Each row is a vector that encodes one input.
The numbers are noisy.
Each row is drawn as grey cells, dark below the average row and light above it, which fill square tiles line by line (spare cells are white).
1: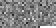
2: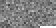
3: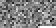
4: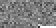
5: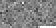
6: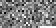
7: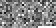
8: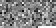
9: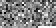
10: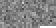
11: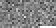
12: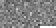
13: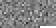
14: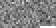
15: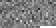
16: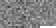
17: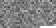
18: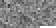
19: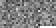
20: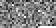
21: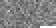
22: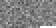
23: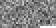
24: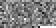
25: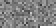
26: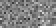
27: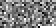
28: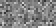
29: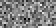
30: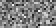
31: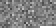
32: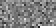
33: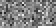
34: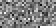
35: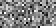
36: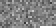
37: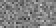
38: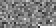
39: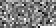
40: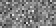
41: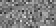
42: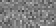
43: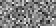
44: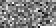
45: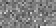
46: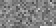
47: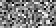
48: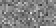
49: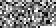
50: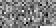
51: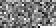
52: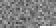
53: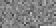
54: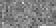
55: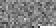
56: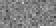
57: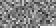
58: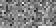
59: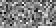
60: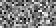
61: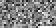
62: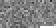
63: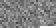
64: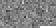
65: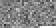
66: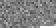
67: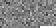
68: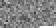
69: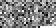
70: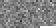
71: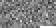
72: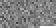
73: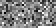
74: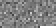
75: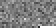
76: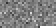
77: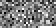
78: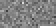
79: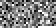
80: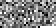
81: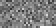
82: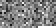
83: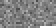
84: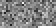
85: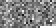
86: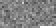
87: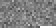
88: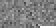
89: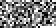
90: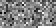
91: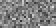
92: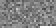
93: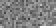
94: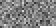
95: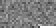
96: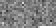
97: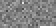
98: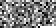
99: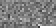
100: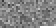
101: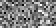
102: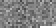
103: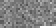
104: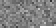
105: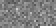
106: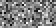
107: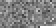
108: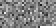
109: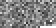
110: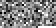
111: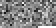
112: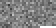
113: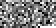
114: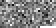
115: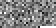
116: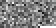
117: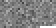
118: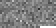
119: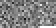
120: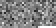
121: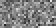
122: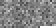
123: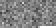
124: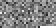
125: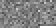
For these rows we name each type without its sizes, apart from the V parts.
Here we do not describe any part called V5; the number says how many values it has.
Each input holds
a label, together with a list of items, each a true/false value and a value of V5.
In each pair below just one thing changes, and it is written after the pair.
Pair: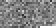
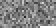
the label
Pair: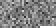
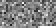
the true/false value in item 2 of the list
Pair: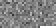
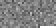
the true/false value in item 2 of the list
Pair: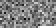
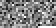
the label
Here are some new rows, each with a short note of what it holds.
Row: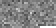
a label, together with the empty list
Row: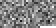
a label, together with a list of one item
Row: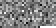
a label, together with a list of one item
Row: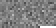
a label, together with a list of one item
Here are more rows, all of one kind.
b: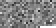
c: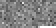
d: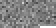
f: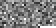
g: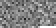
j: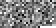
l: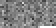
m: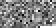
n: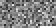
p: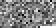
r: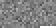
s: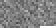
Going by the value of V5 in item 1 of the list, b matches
d, f and m.
